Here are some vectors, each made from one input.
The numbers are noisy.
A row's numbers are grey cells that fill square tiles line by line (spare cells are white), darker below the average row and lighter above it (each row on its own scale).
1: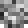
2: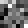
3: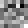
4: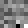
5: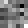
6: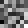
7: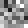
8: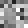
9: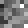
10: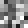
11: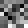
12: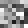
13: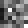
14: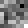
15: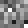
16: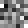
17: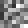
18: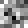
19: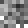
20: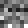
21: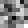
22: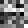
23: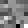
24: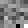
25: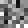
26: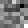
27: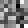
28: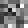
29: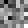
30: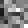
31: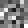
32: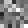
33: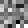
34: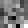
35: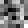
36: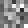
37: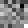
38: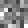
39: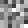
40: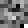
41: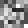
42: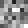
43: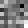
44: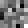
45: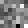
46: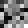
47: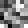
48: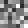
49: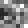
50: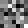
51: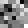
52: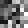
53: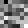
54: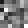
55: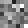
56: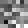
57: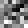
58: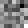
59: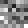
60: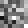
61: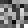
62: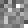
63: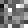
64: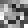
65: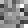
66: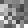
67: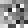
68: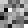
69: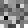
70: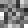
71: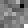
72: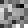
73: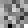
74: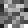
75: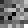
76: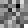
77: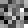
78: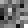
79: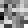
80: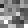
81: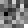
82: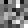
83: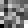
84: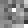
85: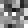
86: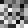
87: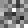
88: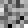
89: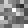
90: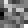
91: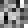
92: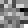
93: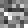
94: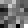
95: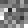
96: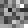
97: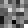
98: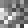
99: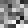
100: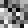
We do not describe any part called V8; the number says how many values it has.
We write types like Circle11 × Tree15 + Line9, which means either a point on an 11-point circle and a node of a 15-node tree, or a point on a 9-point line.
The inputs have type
(Bool × Bool × Bool × Bool + V8) × Circle9.
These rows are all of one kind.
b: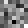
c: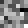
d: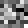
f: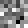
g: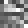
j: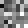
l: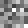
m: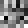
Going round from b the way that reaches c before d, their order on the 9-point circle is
b, f, m, j, l, c, d, g.
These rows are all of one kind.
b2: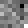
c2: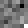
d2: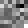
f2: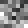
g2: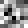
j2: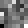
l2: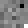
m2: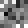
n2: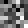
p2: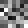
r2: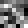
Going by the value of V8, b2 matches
c2 and l2.
